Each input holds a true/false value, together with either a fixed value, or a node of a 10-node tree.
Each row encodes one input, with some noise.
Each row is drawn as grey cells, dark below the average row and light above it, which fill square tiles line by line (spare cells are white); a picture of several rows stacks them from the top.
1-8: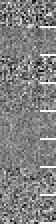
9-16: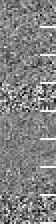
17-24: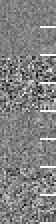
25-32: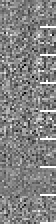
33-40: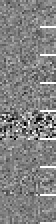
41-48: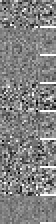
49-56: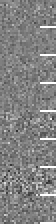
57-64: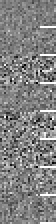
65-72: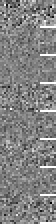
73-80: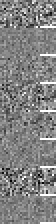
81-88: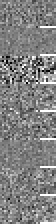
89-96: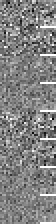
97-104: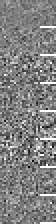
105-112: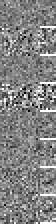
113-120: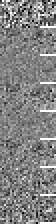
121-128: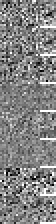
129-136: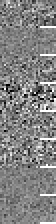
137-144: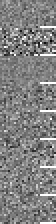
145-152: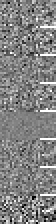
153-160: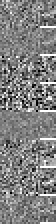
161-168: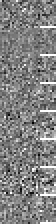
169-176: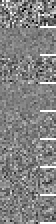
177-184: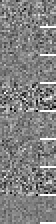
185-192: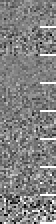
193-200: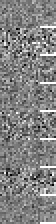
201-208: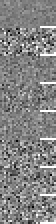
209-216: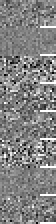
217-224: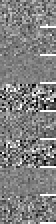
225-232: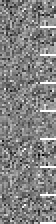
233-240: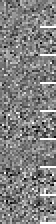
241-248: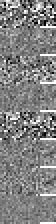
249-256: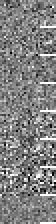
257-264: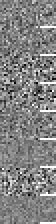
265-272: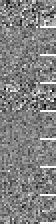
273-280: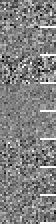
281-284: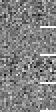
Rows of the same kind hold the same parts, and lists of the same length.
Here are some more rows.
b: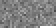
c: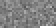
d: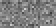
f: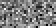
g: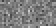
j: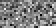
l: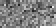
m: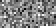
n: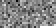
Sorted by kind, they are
b, c, f, g, j, l, n
d, m

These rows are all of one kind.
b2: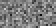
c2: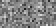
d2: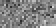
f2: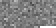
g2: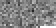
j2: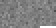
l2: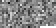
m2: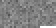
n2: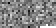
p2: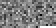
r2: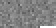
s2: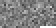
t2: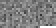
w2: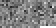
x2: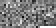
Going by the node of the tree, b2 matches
j2, n2, s2 and w2.
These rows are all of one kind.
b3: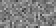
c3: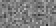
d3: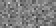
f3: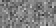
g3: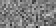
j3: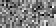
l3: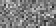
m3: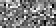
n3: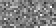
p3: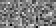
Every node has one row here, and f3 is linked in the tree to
c3 and d3.
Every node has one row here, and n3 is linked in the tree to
b3.
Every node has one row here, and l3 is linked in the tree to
m3.
